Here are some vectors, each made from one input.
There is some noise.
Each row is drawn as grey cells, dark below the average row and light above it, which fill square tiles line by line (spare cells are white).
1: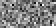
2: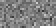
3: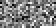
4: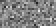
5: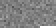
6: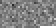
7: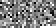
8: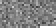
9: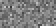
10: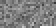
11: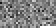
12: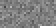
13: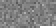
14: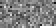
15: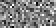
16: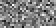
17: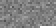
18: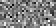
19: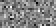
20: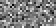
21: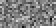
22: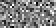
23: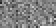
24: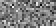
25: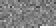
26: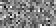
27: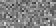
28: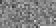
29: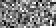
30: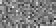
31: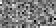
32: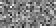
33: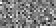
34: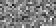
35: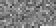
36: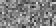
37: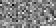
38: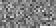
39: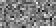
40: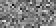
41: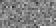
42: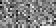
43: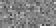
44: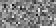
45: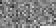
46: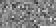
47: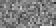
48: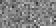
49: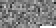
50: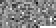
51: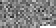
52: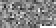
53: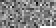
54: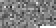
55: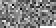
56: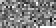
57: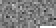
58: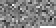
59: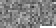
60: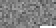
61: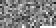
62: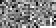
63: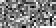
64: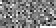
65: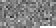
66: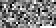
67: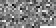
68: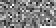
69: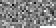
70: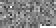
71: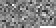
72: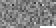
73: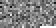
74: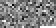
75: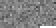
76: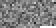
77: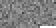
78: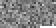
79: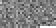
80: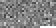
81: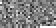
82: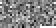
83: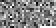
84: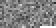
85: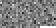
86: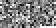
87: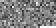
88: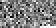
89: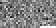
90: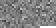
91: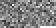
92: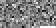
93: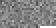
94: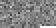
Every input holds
either three labels (each one of 5) and a point on a 5-point line, or a point on a 4-point line and three true/false values.
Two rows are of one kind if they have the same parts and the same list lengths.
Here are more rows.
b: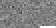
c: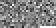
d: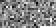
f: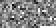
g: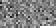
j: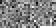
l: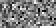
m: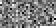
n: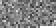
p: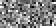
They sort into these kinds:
b, c, d, f, g, j, p
l, m, n

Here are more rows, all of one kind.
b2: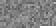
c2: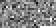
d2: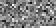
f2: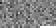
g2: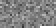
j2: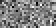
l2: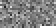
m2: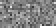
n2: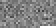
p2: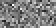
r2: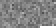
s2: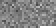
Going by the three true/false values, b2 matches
d2, m2 and n2.
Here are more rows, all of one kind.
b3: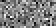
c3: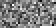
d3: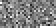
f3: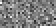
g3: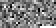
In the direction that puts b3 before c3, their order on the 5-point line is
b3, d3, f3, c3, g3.
